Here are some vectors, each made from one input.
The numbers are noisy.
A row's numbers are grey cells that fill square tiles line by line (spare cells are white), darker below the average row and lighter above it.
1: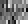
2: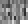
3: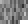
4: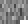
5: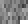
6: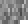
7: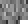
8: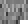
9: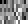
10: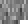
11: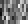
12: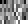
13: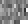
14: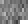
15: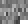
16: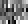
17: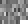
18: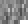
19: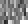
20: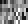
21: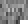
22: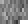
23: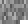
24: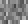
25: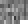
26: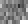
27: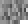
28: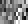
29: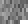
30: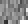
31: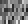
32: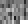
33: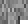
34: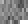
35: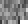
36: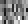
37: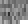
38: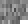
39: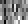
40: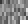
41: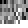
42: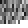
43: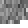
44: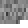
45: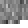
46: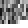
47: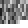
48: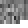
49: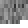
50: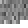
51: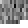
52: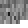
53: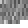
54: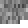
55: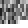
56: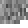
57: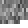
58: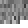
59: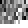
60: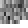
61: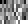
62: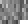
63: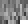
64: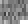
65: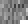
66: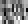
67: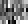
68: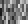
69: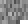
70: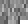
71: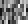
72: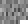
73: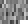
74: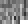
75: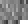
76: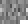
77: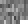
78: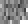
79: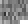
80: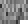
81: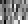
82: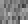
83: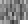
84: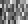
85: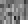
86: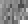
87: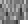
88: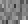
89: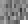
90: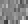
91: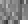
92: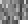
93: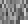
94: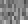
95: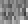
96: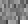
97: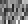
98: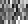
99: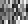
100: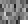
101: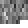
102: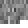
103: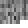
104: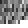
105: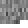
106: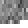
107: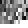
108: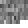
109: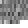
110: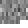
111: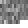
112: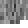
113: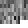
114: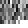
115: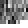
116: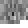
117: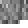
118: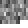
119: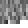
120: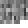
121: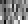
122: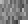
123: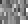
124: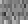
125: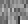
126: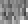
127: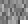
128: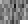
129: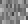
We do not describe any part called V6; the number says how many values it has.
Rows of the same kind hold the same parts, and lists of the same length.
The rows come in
3 kinds.
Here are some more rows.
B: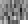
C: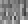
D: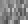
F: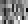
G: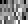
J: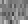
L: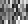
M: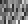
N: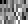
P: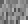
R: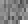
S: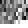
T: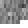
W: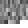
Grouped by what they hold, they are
B, D, P, R, T, W
C, J
F, G, L, M, N, S

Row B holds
three true/false values and a value of V6.
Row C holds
a value of V6.
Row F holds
a point on a 7-point line.
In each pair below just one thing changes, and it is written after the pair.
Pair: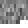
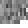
one of the three true/false values
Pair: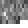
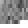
one of the three true/false values
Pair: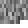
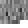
the value of V6
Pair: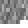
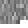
the value of V6
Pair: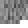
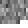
one of the three true/false values
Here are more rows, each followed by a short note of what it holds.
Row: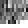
a point on a 7-point line
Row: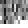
a point on a 7-point line
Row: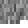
three true/false values and a value of V6
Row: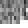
a value of V6
